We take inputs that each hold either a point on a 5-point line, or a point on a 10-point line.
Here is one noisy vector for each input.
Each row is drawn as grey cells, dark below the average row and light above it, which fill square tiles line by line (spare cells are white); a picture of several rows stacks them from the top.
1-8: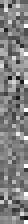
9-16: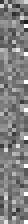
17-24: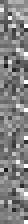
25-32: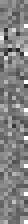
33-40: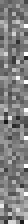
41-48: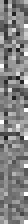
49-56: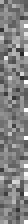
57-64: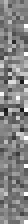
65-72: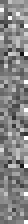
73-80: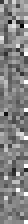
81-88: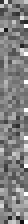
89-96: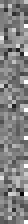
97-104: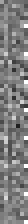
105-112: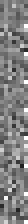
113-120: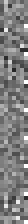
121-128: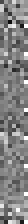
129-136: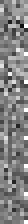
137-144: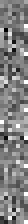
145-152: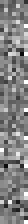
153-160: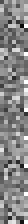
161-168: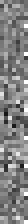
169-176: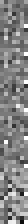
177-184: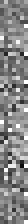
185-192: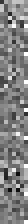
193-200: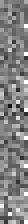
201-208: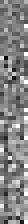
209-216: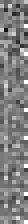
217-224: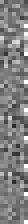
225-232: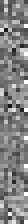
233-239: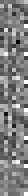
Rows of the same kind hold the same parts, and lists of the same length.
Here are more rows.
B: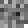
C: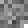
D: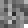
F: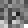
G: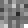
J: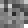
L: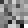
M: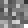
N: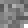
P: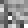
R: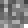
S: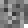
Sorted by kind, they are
B, C, D, F, G, J, M, N, R, S
L, P

